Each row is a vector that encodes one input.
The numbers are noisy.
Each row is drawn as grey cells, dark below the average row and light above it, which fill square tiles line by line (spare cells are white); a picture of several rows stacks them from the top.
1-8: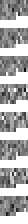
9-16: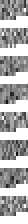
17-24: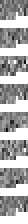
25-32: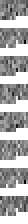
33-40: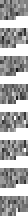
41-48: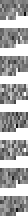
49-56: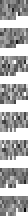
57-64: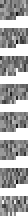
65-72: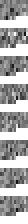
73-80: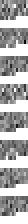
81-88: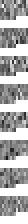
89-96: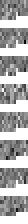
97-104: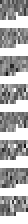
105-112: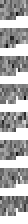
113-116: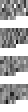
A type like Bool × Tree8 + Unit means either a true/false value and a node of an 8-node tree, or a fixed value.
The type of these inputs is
Bool × Bool × Bool × Bool + Tree9.
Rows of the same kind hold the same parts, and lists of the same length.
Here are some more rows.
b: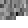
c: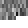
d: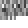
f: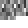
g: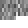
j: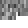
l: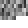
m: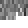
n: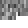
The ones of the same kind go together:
b, c, g, j, m, n
d, f, l

